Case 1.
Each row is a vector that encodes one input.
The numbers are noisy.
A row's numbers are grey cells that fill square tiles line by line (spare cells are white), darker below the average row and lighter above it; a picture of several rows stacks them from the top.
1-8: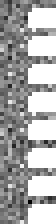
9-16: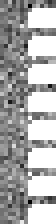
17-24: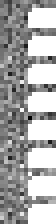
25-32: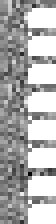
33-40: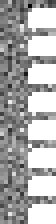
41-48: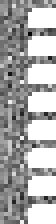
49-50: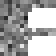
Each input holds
either a fixed value, or three true/false values.
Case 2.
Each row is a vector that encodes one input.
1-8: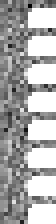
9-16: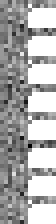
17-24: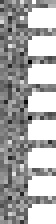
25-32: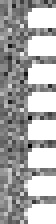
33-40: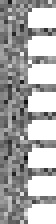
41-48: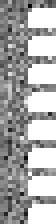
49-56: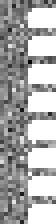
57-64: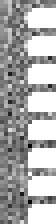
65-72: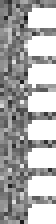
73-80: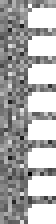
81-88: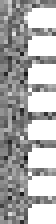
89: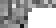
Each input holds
either a fixed value, or three true/false values.
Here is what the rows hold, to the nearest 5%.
About 5% of them hold a fixed value. The rest hold three true/false values.
